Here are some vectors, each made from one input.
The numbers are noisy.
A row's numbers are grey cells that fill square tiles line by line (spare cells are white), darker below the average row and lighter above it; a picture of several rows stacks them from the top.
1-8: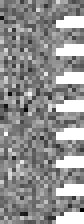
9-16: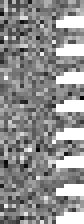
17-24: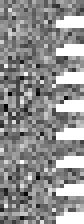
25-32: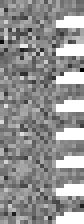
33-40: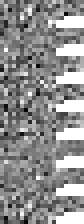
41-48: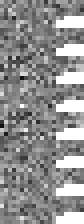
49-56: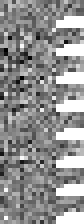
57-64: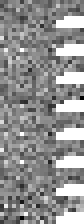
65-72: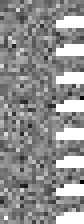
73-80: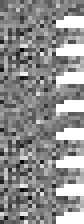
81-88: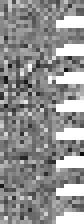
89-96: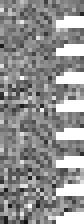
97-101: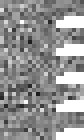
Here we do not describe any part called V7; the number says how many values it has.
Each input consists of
either a node of a 10-node tree, or a true/false value and a value of V7.
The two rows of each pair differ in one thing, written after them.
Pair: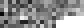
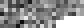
the value of V7
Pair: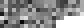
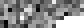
the true/false value
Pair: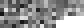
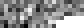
the true/false value
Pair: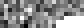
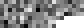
the value of V7
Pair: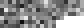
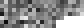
the value of V7
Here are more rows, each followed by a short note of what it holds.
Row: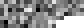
a true/false value and a value of V7
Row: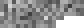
a node of a 10-node tree
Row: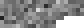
a node of a 10-node tree
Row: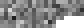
a node of a 10-node tree
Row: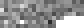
a node of a 10-node tree
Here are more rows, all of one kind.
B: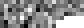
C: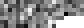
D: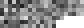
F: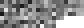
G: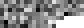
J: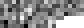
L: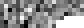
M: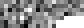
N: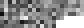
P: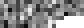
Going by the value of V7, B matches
L, M and N.
